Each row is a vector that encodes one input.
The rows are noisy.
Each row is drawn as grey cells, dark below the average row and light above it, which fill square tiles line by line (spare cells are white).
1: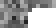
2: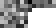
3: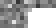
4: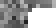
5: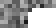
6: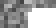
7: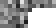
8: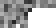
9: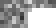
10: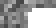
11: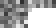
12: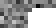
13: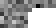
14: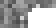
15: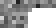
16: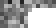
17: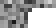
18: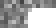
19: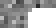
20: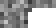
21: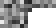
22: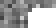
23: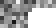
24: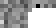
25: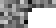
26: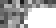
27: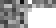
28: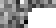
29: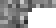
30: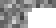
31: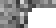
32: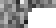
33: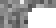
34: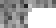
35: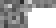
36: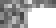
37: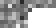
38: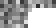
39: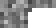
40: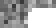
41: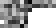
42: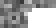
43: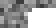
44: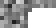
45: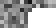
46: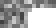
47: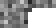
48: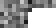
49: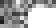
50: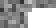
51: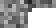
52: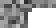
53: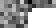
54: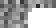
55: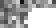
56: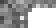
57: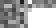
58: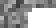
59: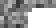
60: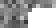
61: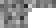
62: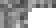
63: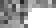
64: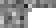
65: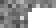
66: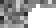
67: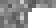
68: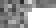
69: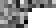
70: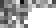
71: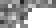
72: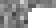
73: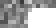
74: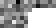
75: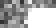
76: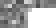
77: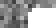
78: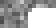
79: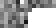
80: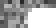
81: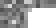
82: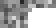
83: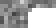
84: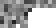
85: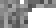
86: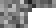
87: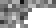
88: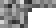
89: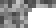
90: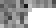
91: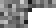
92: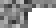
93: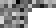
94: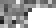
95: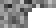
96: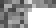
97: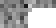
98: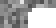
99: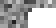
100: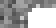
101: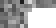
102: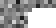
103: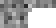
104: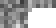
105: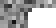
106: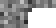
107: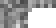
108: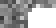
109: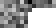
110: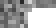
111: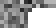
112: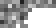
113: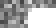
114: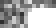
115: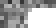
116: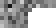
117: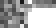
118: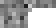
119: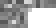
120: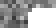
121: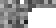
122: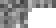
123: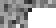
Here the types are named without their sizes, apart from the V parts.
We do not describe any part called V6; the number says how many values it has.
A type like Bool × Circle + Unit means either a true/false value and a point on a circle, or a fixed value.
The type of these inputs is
Bool × (Tree + V6).
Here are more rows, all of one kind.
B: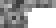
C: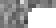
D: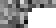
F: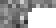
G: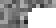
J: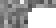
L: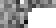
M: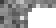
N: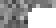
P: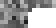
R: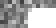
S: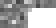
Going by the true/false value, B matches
R and S.
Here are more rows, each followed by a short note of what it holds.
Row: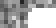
a true/false value and a value of V6
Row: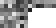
a true/false value and a value of V6
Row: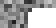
a true/false value and a value of V6
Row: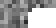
a node of a tree and a true/false value
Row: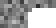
a node of a tree and a true/false value
